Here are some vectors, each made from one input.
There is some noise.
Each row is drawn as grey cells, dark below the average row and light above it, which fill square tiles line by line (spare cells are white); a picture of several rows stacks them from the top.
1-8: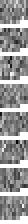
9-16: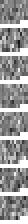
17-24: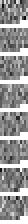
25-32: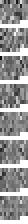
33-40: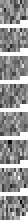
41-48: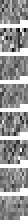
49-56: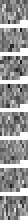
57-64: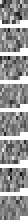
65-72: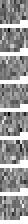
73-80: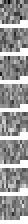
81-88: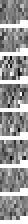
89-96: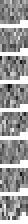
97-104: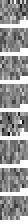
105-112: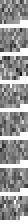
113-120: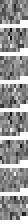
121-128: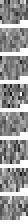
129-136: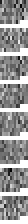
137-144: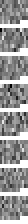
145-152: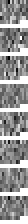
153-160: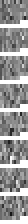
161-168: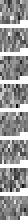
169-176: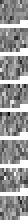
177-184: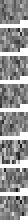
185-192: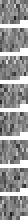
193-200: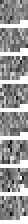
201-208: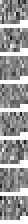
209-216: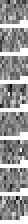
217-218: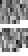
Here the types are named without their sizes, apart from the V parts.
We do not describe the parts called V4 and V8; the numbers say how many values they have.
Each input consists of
either a fixed value, or three labels, or a value of V4 and a value of V8.
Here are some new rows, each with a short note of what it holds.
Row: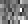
a fixed value
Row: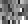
a fixed value
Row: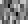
three labels
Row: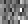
a fixed value
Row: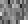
three labels
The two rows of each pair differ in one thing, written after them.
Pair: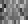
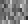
the value of V4
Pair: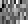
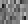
the value of V4
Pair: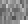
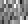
the value of V8
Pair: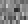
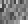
the value of V4
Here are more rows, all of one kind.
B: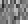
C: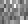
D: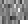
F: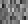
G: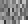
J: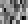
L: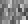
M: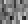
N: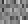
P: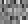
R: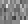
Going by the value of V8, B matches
N and P.
